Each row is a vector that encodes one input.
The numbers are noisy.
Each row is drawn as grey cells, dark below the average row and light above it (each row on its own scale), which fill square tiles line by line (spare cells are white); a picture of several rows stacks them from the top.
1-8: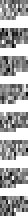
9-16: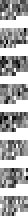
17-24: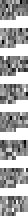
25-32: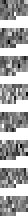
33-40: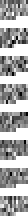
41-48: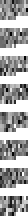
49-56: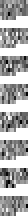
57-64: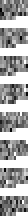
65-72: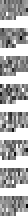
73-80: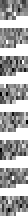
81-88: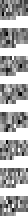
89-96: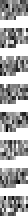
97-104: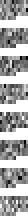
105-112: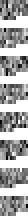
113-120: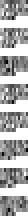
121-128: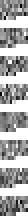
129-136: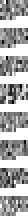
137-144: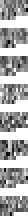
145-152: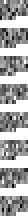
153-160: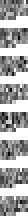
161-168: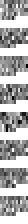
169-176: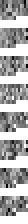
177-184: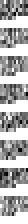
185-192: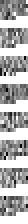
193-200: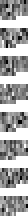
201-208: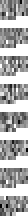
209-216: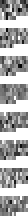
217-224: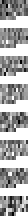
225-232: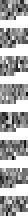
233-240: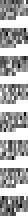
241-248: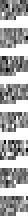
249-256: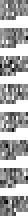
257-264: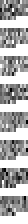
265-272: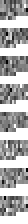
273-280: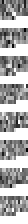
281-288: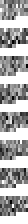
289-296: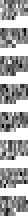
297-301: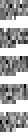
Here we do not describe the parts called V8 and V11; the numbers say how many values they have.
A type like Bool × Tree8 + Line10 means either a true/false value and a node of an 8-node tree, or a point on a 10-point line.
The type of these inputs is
Label5 × (Tree12 + Unit) × V11 + Label9 × V8.
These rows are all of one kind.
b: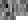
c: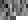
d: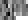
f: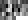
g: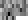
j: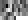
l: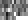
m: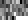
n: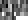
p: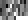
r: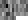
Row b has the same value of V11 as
d, g and r.
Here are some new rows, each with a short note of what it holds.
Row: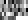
one of 5 labels and a value of V11
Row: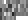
one of 9 labels and a value of V8
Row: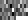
one of 9 labels and a value of V8
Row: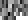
one of 5 labels, a node of a 12-node tree and a value of V11
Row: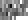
one of 9 labels and a value of V8
